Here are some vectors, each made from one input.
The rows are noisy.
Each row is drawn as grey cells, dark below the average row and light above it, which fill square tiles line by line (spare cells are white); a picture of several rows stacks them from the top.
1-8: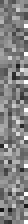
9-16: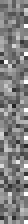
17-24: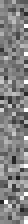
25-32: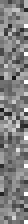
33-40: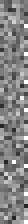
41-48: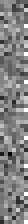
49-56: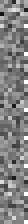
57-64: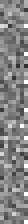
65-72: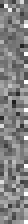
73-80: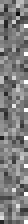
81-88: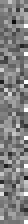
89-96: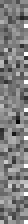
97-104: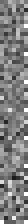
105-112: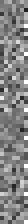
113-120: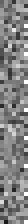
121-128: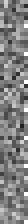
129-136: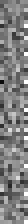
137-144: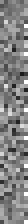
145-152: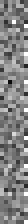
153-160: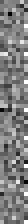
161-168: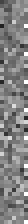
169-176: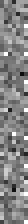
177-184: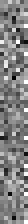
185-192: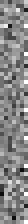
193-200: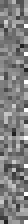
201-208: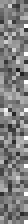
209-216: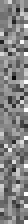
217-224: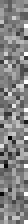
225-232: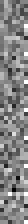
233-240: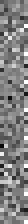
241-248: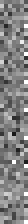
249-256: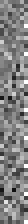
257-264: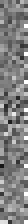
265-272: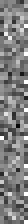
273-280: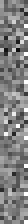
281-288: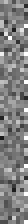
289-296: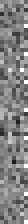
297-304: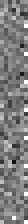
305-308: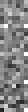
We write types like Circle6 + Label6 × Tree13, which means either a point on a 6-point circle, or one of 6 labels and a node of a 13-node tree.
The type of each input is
Bool × (Circle16 + Unit) + Line10.
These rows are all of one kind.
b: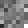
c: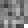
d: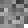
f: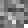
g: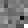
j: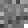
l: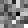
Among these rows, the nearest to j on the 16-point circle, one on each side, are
b and g.
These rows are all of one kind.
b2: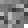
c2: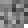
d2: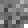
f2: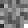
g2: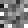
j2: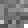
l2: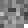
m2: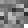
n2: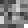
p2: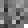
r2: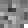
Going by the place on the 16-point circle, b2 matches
l2 and m2.
